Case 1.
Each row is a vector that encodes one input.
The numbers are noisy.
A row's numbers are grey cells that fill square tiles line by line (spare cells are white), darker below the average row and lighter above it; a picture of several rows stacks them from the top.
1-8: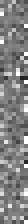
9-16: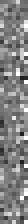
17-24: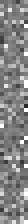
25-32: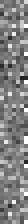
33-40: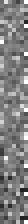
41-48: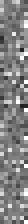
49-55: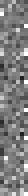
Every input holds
either a node of a 7-node tree, or three true/false values.
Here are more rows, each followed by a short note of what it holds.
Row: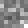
three true/false values
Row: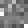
three true/false values
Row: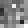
a node of a 7-node tree
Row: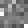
three true/false values
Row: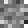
three true/false values
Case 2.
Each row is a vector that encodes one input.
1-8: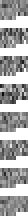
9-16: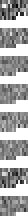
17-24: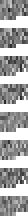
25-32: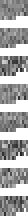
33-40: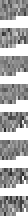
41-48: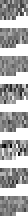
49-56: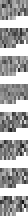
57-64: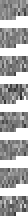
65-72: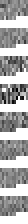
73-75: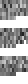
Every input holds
either a point on a 5-point line, or a node of a 9-node tree.
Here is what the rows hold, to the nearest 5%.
About 30% of them hold a point on a 5-point line. The rest hold a node of a 9-node tree.
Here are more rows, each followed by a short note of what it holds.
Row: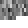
a node of a 9-node tree
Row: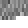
a node of a 9-node tree
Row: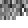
a point on a 5-point line
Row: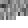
a node of a 9-node tree
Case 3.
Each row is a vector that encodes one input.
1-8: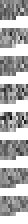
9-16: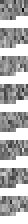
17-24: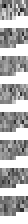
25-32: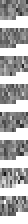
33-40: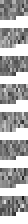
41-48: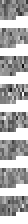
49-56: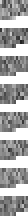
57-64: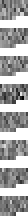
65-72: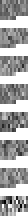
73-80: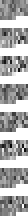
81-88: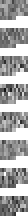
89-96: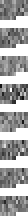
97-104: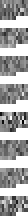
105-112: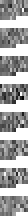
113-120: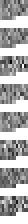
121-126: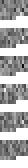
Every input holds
a point on an 11-point circle and a true/false value.
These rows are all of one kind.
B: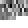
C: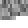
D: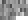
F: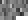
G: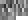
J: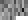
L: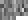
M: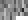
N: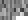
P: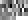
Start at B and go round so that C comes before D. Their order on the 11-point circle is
B, G, N, M, J, F, C, L, D, P.
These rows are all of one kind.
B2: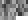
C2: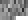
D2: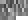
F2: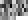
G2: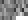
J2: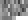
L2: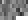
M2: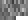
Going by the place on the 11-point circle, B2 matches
C2 and L2.
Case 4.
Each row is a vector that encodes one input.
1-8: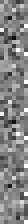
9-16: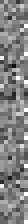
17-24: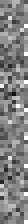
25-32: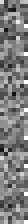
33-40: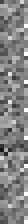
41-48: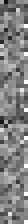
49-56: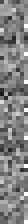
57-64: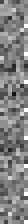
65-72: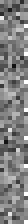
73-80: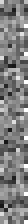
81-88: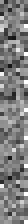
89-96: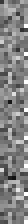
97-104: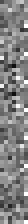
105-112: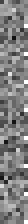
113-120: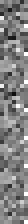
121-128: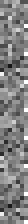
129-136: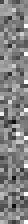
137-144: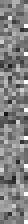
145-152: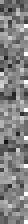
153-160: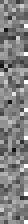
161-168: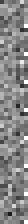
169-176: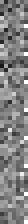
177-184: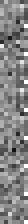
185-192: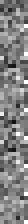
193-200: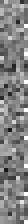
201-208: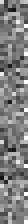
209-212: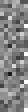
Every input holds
either a point on an 18-point circle, or a node of a 9-node tree.
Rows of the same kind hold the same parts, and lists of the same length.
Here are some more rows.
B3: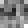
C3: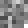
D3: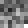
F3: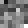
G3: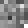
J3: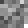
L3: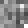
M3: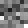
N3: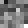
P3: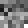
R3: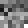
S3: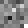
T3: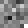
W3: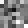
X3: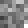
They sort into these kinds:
B3, D3, F3, M3, N3, P3, R3, W3
C3, G3, J3, L3, S3, T3, X3

